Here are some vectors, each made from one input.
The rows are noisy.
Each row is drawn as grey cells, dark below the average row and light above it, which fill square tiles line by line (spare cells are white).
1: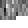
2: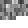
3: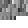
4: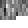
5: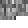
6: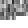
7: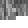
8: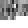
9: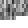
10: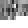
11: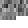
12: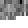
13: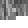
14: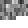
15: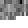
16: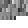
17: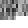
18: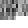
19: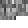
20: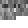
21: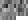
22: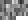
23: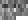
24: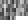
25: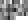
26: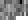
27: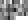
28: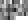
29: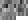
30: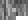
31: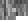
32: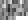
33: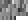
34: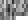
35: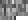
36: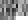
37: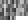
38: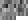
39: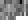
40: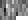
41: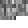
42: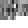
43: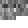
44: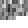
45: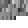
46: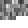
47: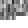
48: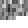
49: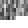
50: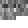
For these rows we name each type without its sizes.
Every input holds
either a point on a line, or three true/false values.
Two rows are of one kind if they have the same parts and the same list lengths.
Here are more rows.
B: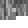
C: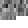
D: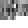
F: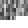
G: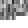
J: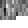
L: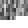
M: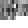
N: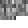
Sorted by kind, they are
B, C, J, N
D, F, G, L, M

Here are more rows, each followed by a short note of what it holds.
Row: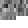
three true/false values
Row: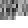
a point on a line
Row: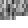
a point on a line
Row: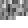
a point on a line
